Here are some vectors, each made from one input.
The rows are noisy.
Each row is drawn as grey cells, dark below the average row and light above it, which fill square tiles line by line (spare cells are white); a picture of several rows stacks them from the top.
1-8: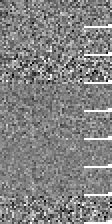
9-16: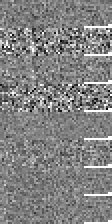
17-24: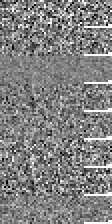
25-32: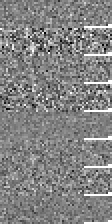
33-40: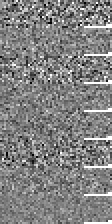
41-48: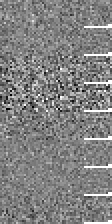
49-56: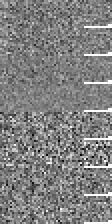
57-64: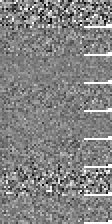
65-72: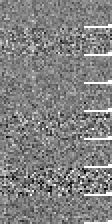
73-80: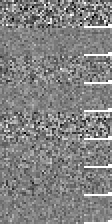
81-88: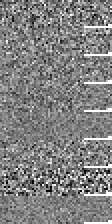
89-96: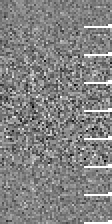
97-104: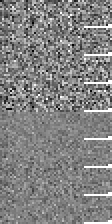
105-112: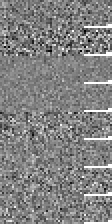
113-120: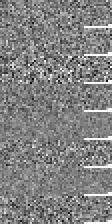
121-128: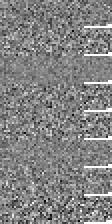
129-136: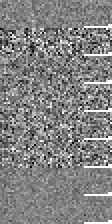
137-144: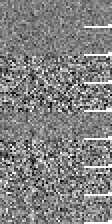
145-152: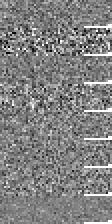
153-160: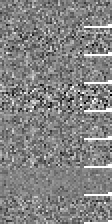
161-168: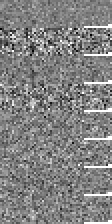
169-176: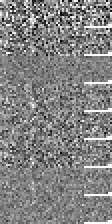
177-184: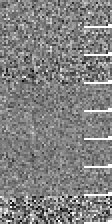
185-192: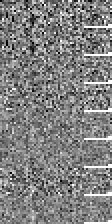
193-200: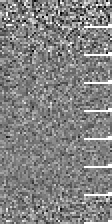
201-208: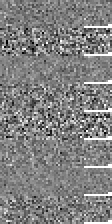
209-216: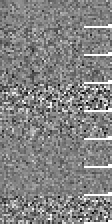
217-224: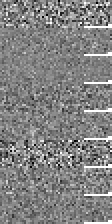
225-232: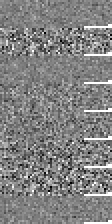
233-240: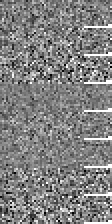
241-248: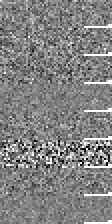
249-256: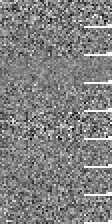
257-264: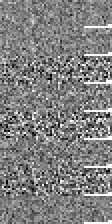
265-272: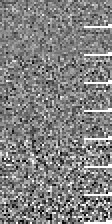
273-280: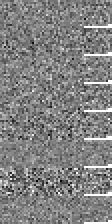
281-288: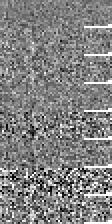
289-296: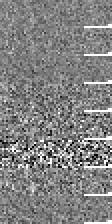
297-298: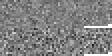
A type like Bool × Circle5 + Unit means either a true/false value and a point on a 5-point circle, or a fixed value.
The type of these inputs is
Line10 × List2(Line5).
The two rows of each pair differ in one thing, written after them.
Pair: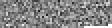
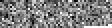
the place on the 5-point line in item 2 of the list
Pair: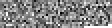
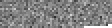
the place on the 5-point line in item 1 of the list
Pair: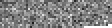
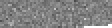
the place on the 10-point line
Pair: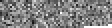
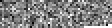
the place on the 5-point line in item 1 of the list
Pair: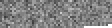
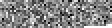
the place on the 5-point line in item 2 of the list
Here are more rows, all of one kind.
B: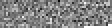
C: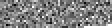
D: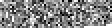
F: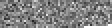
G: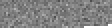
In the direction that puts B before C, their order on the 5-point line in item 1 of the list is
F, B, G, D, C.
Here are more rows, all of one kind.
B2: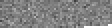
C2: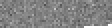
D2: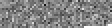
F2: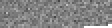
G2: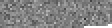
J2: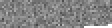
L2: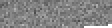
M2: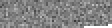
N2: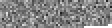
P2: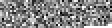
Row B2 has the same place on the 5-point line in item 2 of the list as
D2 and F2.
